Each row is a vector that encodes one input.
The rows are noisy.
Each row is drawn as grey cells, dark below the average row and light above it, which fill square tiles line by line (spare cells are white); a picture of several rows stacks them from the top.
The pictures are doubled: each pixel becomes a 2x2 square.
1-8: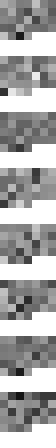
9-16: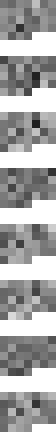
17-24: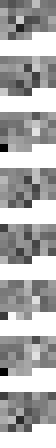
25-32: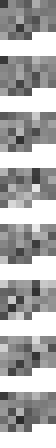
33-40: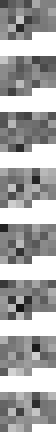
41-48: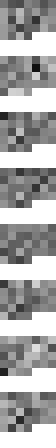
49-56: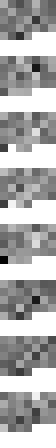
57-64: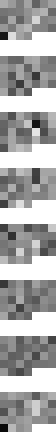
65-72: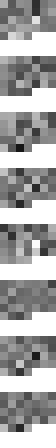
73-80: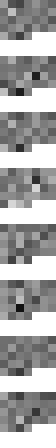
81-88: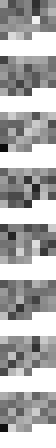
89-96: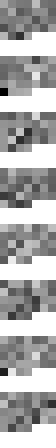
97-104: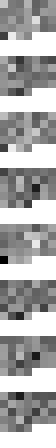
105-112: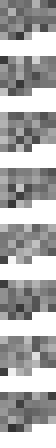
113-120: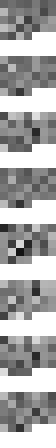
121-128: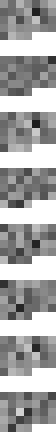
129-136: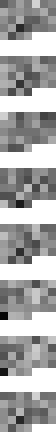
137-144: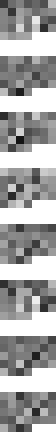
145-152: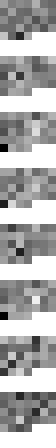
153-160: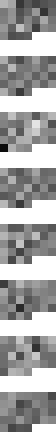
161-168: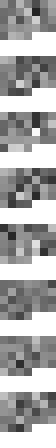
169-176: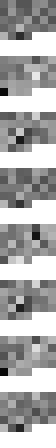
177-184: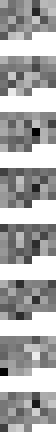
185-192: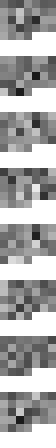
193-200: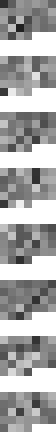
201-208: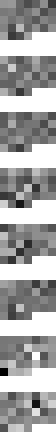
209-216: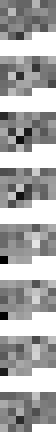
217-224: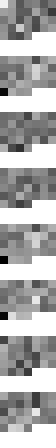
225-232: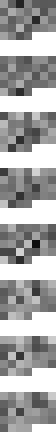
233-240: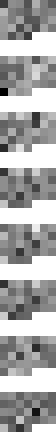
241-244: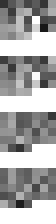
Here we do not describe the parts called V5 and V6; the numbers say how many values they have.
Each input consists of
either a fixed value, or a node of a 10-node tree, or a true/false value, a value of V5 and a value of V6.
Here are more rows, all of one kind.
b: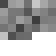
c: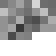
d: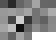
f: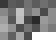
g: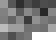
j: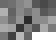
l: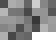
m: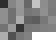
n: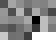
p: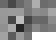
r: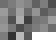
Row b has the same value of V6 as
d, m and p.
